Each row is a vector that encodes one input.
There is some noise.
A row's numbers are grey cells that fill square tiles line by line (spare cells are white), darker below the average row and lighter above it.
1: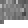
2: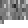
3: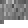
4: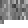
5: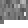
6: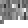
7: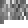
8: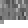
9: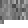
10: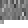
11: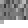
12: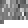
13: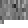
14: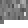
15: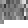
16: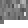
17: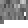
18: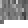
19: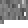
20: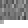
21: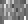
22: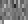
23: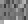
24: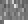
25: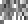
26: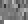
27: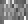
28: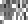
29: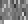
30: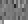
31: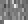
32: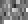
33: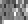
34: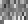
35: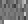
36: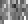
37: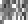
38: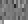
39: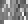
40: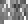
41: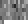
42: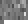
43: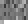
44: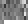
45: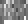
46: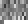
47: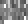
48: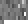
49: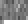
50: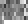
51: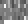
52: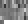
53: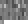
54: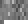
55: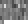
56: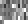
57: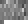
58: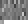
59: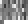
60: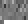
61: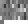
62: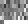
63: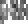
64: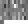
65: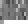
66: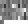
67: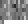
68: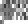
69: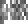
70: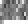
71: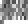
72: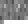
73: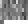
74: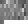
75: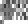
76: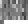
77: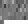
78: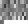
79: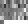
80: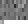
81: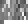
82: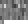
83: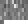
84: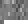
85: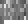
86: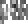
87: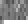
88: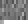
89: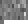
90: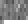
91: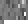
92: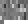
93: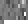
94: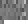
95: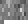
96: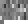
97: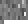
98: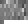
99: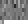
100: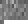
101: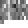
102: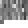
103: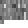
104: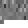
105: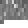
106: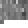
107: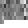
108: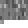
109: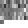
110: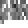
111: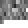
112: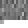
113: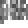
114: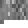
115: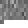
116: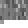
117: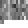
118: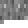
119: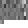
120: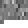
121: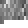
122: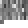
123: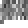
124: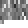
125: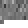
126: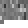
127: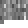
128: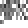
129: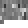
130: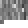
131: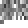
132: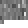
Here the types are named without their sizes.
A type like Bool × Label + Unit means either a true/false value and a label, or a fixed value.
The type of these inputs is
Bool × Bool × Bool × Bool + Unit.
